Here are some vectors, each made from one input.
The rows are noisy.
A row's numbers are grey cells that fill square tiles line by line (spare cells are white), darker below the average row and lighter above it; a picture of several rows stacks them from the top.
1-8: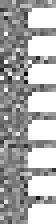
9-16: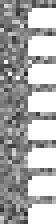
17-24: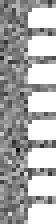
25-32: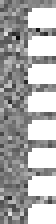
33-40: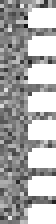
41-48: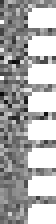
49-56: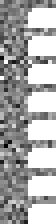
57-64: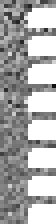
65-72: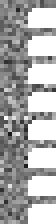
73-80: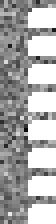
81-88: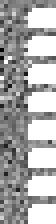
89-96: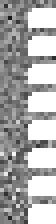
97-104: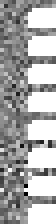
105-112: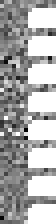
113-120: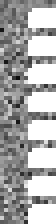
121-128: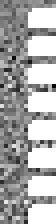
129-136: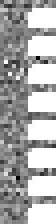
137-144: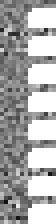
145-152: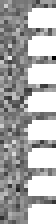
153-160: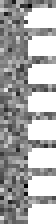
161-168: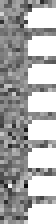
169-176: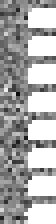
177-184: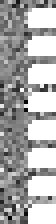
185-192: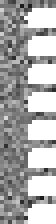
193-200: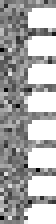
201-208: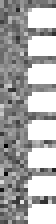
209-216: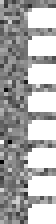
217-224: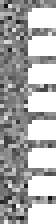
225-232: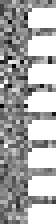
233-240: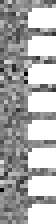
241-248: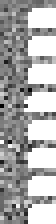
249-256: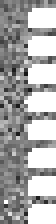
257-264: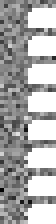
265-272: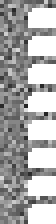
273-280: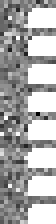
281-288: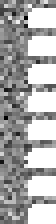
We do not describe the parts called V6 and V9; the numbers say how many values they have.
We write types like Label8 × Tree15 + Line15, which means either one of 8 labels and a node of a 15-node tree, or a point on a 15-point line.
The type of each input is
(Bool × Bool × Bool + V6) × V9 + List3(Line5).
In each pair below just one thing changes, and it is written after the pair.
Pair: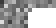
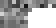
one of the three true/false values
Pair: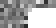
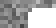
one of the three true/false values
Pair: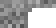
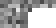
the value of V9
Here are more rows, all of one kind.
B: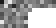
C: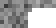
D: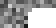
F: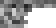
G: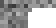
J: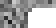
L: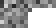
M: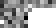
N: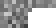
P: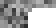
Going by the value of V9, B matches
C, G, L and N.
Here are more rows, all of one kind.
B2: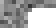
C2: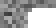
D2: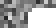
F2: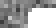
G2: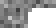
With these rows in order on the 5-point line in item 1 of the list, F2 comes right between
D2 and G2.
